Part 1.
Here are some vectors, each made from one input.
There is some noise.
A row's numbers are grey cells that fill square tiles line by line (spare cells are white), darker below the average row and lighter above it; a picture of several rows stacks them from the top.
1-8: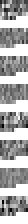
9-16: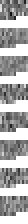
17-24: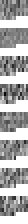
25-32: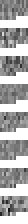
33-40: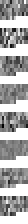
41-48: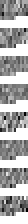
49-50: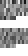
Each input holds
either a fixed value, or three true/false values.
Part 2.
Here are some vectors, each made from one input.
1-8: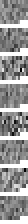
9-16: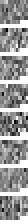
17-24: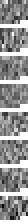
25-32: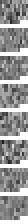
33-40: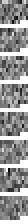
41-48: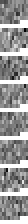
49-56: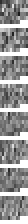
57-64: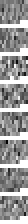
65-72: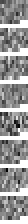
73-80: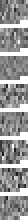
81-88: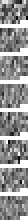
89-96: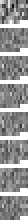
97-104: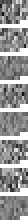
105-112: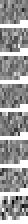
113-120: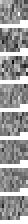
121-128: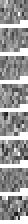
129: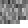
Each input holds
a node of an 11-node tree.
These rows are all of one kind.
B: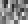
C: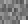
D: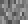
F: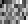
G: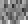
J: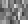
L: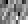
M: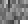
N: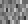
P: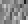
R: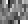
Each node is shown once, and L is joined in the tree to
C.
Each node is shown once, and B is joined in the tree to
D and G.
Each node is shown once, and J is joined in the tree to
D and P.
